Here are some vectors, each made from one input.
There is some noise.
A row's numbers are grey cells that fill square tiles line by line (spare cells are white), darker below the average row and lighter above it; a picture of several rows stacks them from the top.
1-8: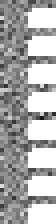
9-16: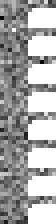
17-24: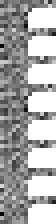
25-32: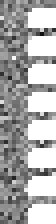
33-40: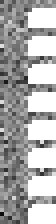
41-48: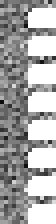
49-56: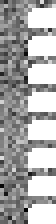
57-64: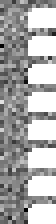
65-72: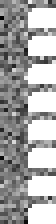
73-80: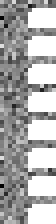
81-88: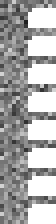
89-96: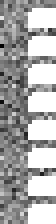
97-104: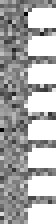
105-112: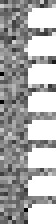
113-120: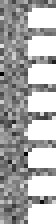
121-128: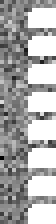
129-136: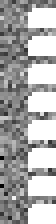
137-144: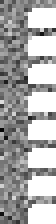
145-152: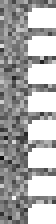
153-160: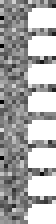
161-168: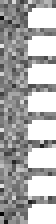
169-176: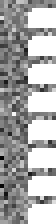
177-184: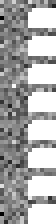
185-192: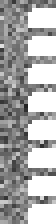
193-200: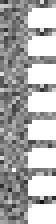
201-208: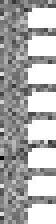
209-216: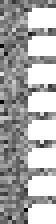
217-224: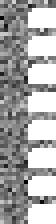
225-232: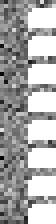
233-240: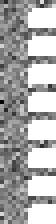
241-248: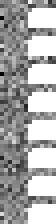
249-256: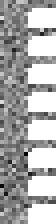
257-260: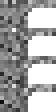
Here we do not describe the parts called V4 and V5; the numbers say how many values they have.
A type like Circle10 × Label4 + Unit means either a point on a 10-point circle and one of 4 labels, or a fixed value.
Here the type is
Bool × V5 + Line7 + Line8 + V4.
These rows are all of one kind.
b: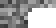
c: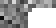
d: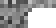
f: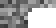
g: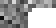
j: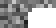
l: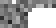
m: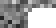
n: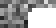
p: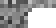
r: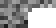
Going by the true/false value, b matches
f, j, n and r.
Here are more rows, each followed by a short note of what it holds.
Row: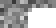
a point on an 8-point line
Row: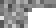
a point on an 8-point line
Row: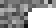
a true/false value and a value of V5
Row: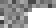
a point on an 8-point line
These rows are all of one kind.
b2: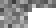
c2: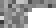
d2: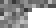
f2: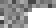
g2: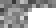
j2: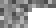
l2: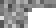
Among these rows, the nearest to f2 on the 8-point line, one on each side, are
c2 and g2.
